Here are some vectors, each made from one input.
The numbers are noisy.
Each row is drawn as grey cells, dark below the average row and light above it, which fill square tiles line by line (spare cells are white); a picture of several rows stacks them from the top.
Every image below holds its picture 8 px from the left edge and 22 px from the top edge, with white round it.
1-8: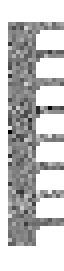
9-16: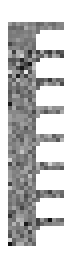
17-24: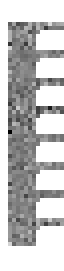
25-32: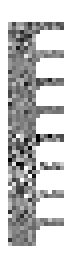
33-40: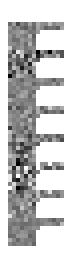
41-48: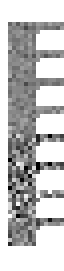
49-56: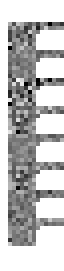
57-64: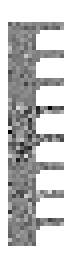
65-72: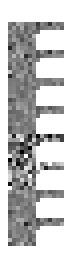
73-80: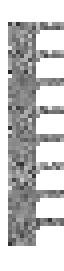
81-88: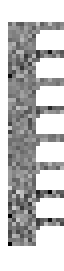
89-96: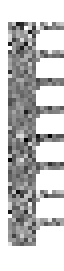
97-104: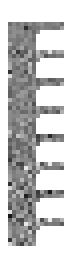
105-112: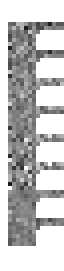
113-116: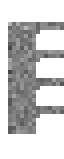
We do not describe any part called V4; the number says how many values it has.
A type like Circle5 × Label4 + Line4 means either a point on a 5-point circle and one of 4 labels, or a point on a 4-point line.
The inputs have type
List2(Bool × V4).
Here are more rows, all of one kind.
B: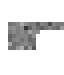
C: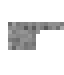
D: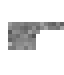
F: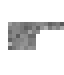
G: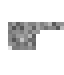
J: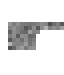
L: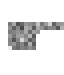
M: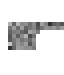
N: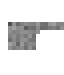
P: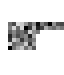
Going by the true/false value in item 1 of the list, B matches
C, N and P.
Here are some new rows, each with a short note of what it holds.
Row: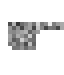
a list of two items
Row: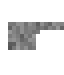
a list of one item
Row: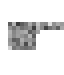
a list of two items
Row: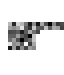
the empty list
